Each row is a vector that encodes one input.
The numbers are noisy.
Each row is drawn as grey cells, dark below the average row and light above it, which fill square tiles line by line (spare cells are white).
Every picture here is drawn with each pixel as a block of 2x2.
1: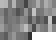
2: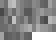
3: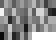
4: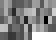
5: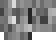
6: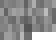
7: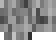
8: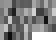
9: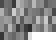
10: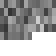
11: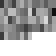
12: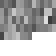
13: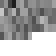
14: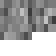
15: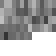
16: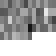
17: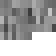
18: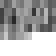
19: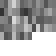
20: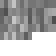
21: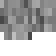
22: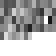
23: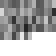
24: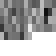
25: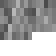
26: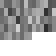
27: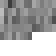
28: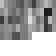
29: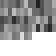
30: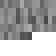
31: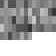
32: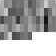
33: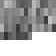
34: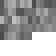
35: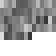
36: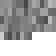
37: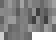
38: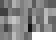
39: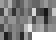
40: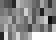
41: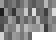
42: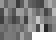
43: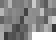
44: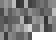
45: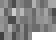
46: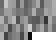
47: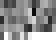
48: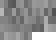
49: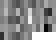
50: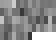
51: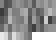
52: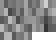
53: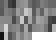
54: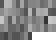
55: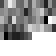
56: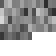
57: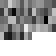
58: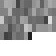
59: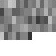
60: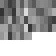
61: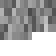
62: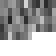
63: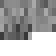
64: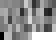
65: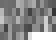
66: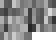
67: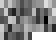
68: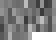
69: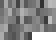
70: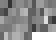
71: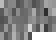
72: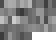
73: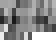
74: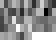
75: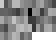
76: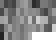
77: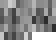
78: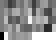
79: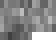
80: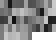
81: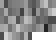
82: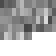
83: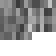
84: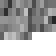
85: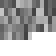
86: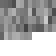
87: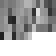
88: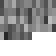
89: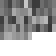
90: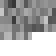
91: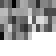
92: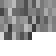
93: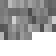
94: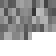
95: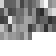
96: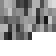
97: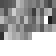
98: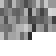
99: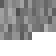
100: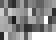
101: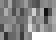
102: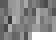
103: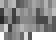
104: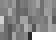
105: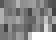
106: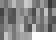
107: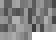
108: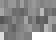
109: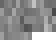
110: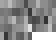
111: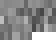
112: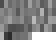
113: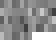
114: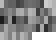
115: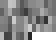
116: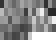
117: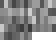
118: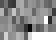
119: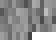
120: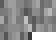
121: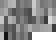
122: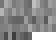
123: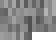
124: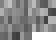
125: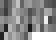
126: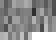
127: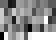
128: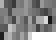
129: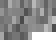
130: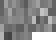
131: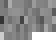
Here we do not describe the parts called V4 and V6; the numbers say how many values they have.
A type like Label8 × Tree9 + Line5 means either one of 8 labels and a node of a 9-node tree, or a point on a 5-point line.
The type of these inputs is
(Tree7 + Tree8) × V4 × V6.
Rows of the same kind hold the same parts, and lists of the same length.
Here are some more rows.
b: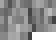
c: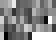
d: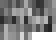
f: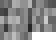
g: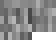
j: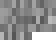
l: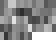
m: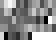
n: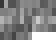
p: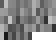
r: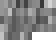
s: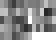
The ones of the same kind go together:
b, c, f, g, j, l, m, n, p, r
d, s

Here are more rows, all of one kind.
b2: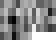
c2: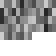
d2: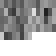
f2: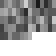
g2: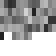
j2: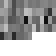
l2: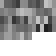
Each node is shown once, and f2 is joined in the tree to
l2.
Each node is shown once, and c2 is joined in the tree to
d2 and g2.
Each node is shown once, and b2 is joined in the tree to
j2.
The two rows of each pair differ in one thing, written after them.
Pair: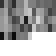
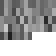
the value of V4
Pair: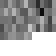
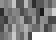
the value of V6
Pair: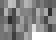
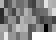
the node of the tree
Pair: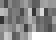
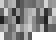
the node of the tree
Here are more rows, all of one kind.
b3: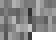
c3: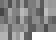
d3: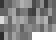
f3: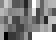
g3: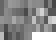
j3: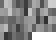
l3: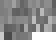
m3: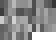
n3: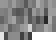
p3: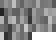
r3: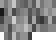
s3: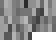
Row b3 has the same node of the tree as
g3, m3, r3 and s3.
